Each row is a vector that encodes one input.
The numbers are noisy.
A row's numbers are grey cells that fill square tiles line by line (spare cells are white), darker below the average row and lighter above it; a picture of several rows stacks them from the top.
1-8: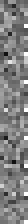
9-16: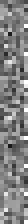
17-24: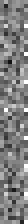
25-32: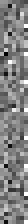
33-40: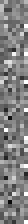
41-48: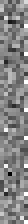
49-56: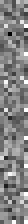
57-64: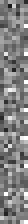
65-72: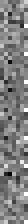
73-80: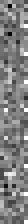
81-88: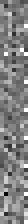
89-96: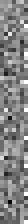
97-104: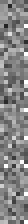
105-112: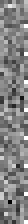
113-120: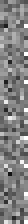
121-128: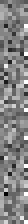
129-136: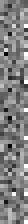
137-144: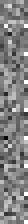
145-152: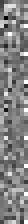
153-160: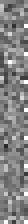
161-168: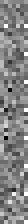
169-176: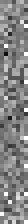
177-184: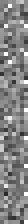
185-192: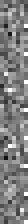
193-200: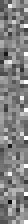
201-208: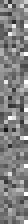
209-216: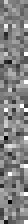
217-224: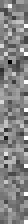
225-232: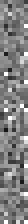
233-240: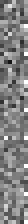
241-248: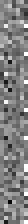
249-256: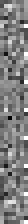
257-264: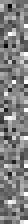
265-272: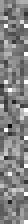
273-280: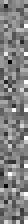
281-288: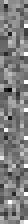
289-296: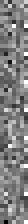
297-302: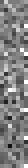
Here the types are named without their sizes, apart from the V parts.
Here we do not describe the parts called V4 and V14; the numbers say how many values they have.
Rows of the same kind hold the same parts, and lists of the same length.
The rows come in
4 kinds.
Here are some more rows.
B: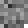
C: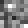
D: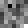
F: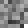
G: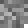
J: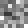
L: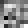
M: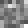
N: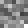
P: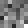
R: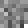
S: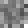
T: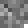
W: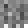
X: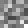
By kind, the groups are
B, G
C, J, N, S, W
D, P, T
F, L, M, R, X

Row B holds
a point on a line and three true/false values.
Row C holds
a value of V4 and a value of V14.
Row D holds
a point on a line and a value of V14.
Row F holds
three true/false values and a value of V4.
